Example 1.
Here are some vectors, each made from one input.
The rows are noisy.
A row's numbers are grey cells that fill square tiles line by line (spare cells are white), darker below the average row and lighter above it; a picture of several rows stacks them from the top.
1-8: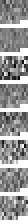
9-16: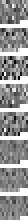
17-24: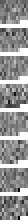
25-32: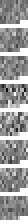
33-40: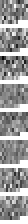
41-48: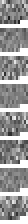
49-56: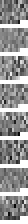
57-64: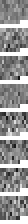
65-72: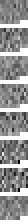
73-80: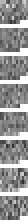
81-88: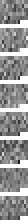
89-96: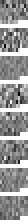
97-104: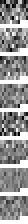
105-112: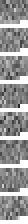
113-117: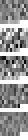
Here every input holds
either a point on a 7-point line and a true/false value, or a point on an 8-point line and a point on a 9-point line.
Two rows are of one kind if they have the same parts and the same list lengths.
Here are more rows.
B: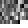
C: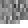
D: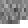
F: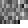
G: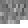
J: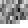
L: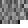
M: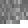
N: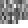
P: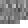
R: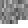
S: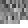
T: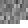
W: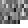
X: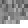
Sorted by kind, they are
B, C, D, L, N, R, W
F, G, J, M, P, S, T, X

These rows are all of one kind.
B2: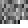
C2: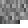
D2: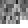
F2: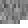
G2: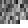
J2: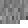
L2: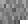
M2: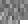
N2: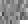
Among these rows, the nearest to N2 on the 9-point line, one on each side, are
B2 and L2.
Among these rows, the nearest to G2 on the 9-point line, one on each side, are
F2 and J2.
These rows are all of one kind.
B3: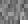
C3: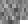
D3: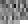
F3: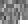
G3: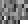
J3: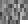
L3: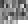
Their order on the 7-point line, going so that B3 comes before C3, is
D3, B3, C3, L3, G3, F3, J3.
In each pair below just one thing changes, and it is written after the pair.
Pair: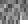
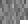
the true/false value
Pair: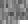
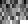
the place on the 7-point line
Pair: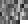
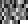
the true/false value
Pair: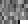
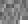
the place on the 7-point line
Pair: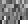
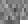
the true/false value
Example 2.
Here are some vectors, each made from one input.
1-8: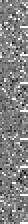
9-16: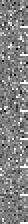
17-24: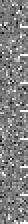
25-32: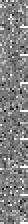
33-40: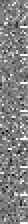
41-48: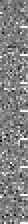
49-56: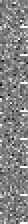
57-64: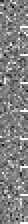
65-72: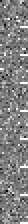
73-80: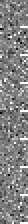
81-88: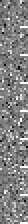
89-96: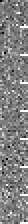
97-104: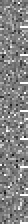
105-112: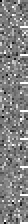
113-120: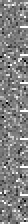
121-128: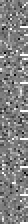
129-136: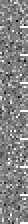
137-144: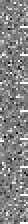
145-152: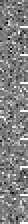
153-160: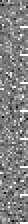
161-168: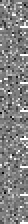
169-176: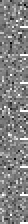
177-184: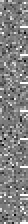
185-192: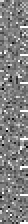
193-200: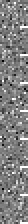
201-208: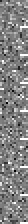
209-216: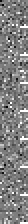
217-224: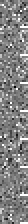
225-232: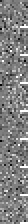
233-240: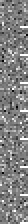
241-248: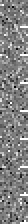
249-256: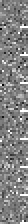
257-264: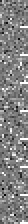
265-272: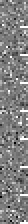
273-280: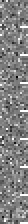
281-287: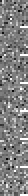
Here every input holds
a node of each of three 13-node trees.
